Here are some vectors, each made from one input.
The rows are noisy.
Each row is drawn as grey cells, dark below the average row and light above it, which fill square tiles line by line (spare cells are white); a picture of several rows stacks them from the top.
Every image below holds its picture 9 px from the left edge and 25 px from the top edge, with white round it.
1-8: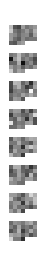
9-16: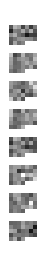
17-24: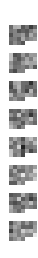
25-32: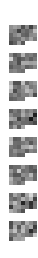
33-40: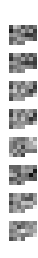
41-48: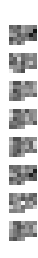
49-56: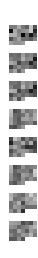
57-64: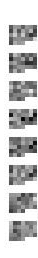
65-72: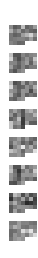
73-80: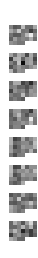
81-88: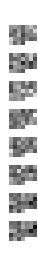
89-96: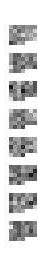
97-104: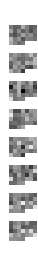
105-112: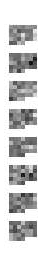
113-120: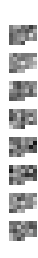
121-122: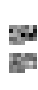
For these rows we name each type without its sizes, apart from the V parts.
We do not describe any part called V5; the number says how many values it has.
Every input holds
a value of V5, together with a list of points on a line.
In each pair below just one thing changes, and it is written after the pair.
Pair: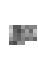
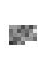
the value of V5
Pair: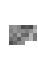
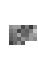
the place on the line in item 2 of the list
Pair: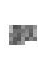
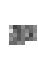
the place on the line in item 1 of the list
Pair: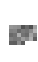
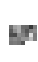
the place on the line in item 1 of the list
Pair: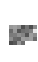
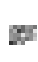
the value of V5
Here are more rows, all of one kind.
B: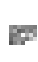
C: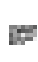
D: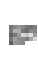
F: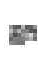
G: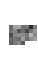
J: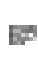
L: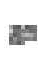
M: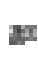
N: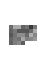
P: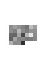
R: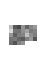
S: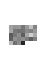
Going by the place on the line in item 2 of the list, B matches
F, J, P and R.
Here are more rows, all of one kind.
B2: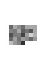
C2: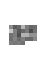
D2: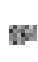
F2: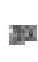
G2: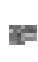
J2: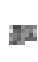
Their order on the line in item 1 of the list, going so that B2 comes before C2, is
B2, G2, C2, F2, J2, D2.
